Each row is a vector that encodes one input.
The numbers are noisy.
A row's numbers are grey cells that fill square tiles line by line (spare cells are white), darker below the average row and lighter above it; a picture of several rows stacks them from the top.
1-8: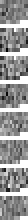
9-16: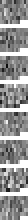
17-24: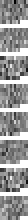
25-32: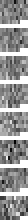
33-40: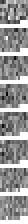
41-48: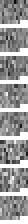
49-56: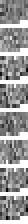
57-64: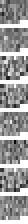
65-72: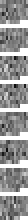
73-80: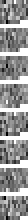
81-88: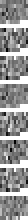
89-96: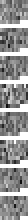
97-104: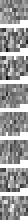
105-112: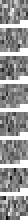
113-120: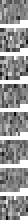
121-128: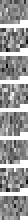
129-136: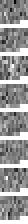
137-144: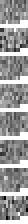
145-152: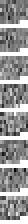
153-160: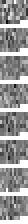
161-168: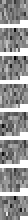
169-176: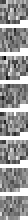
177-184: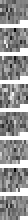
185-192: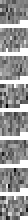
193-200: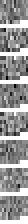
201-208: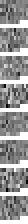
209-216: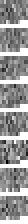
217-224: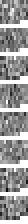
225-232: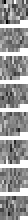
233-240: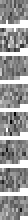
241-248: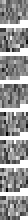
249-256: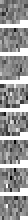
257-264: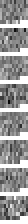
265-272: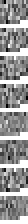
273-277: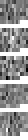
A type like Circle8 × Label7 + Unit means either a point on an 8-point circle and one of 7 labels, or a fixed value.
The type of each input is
(Bool × Bool × Bool + Unit) × Circle9 + List2(Line6).
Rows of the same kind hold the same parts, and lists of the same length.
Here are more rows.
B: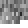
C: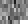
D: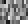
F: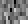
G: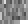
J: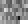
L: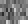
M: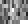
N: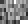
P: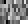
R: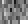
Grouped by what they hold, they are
B, C, F, G, J, R
D, P
L
M
N

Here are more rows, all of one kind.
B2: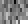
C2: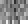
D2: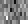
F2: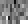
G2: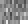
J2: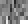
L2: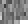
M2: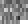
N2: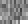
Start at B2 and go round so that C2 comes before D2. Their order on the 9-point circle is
B2, C2, G2, M2, L2, J2, F2, D2, N2.
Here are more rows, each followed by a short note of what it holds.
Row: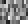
a list of two items
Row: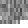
a point on a 9-point circle and three true/false values
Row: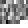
a list of two items
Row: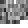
a list of one item
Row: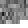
a point on a 9-point circle
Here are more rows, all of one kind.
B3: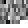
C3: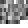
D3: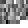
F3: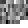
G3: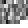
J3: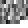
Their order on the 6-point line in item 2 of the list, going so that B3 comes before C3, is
B3, J3, C3, F3, D3, G3.
